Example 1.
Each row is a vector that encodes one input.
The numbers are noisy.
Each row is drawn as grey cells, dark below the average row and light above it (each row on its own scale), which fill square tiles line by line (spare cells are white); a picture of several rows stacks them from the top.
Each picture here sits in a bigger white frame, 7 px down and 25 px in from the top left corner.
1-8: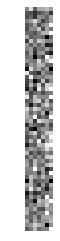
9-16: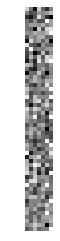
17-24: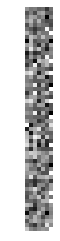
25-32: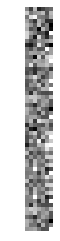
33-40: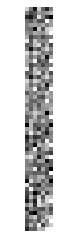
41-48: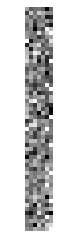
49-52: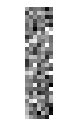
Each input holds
four true/false values.
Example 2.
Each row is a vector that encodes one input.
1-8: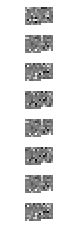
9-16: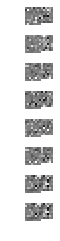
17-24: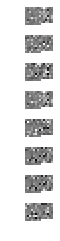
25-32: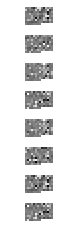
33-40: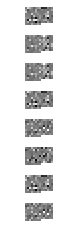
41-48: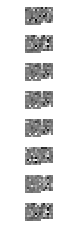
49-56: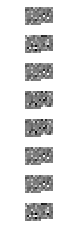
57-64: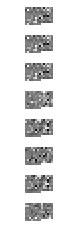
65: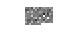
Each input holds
one of 7 labels.
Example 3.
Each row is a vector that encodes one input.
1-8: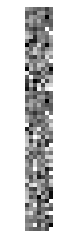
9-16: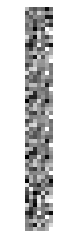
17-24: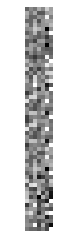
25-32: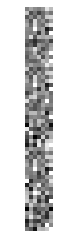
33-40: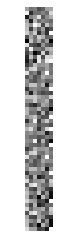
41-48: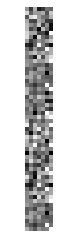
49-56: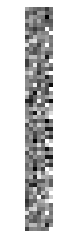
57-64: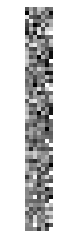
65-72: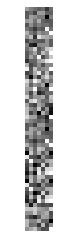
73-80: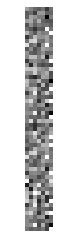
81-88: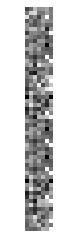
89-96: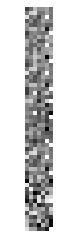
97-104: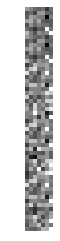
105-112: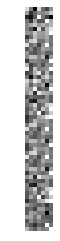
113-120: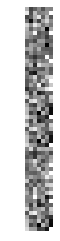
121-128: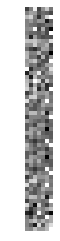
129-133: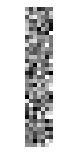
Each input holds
four true/false values.
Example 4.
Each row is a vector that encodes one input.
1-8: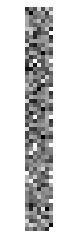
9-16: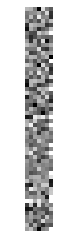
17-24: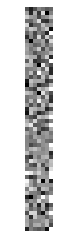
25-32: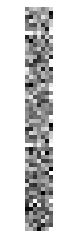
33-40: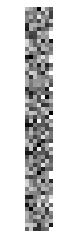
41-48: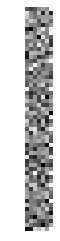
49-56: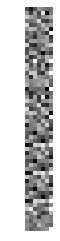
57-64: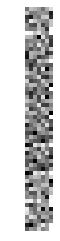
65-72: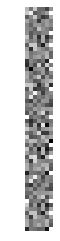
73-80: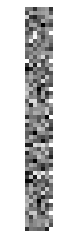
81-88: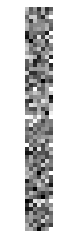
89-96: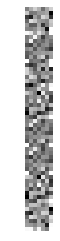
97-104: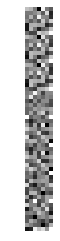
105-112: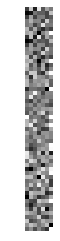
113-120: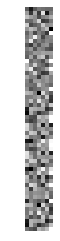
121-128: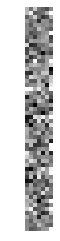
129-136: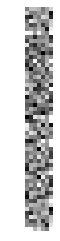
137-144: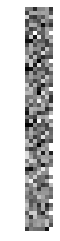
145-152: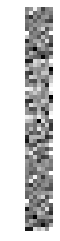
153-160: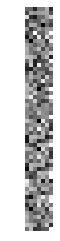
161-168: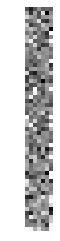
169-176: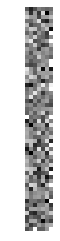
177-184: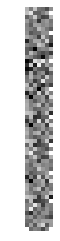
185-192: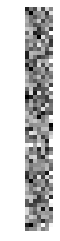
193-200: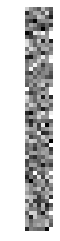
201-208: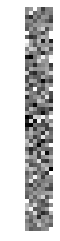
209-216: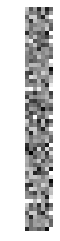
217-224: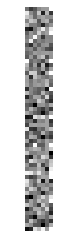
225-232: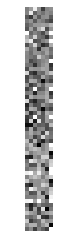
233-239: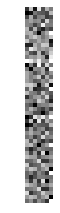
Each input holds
a point on an 11-point line.
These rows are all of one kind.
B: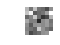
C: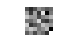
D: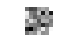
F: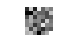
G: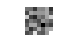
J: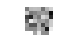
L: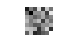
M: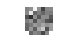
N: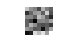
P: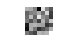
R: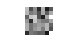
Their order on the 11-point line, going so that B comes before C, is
P, N, G, D, J, M, B, R, C, L, F.
